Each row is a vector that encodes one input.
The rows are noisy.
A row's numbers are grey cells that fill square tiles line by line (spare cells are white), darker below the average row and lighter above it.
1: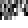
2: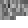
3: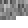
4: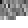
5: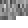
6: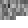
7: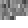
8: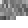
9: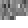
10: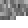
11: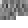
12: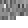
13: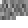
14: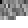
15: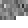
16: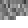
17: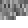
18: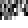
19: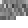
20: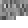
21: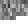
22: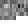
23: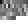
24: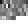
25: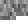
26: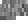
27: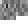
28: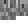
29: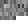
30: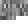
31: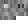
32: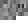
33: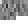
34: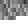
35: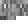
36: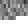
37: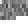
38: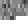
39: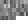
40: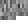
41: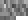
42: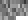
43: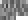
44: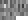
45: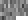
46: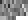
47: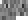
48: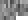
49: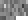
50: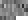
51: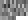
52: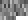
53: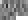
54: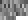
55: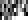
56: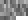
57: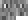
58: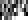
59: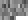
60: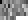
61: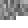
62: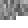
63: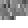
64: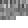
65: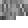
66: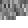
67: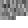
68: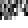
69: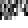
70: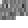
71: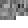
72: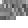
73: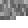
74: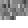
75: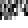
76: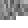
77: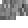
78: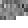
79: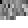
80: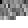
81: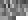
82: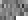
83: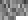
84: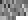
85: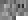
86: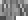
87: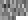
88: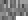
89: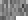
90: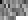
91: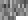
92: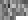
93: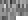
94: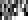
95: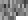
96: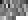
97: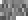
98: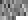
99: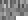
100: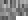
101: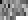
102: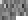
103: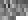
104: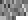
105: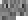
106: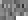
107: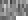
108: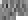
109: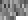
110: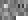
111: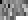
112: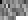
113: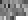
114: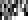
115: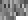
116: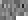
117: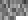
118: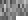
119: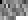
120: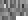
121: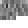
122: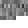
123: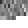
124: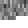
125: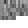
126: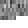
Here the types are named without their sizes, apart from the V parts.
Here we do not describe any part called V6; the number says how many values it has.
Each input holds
a list of items, each a true/false value and a value of V6.
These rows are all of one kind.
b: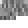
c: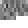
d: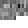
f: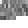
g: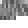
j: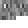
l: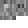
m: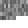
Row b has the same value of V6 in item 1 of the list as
c and g.
